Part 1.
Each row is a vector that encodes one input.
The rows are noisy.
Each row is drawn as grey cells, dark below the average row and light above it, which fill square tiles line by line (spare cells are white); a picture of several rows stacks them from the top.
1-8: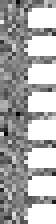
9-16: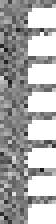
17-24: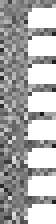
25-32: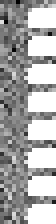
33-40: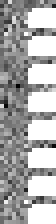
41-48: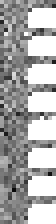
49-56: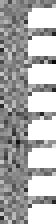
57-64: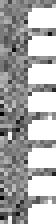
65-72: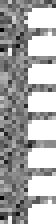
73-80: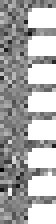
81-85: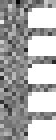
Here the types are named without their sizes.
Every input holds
a list of points on a line.
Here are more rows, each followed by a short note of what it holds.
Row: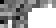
the empty list
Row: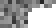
a list of two items
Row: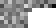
a list of one item
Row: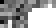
the empty list
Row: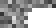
a list of one item
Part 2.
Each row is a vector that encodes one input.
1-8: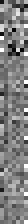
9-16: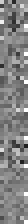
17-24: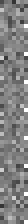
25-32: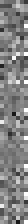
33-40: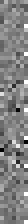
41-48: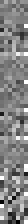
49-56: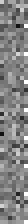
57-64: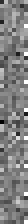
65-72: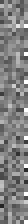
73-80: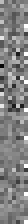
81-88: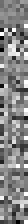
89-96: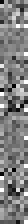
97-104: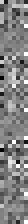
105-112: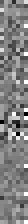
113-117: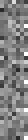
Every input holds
a list of up to two points on a 6-point circle.
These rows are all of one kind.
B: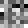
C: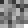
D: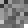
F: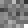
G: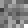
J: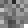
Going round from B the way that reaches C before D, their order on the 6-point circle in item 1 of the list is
B, G, J, C, D, F.
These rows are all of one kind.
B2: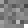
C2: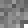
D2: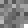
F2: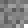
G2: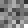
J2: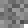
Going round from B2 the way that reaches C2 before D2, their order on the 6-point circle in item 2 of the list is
B2, C2, F2, J2, D2, G2.
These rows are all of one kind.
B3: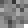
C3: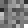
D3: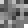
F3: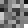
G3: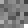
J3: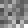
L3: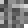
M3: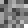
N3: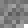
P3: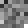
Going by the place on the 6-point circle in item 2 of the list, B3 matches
C3 and L3.
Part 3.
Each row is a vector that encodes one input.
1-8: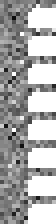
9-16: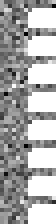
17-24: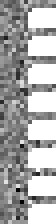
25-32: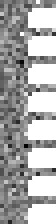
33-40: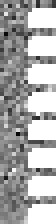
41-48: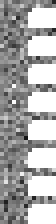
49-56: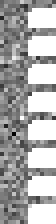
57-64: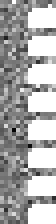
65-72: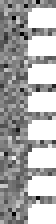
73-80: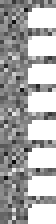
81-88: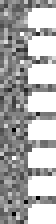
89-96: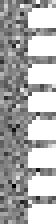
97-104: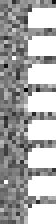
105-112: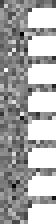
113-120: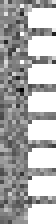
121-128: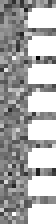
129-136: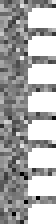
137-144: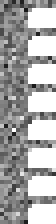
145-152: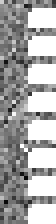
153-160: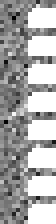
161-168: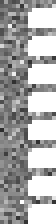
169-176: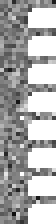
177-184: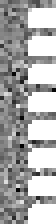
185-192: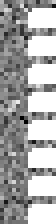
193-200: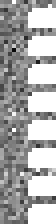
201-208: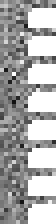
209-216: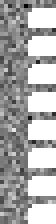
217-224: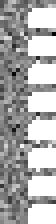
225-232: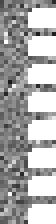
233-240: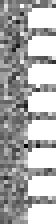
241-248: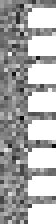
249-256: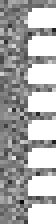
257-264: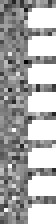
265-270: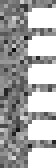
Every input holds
two labels (each one of 12).
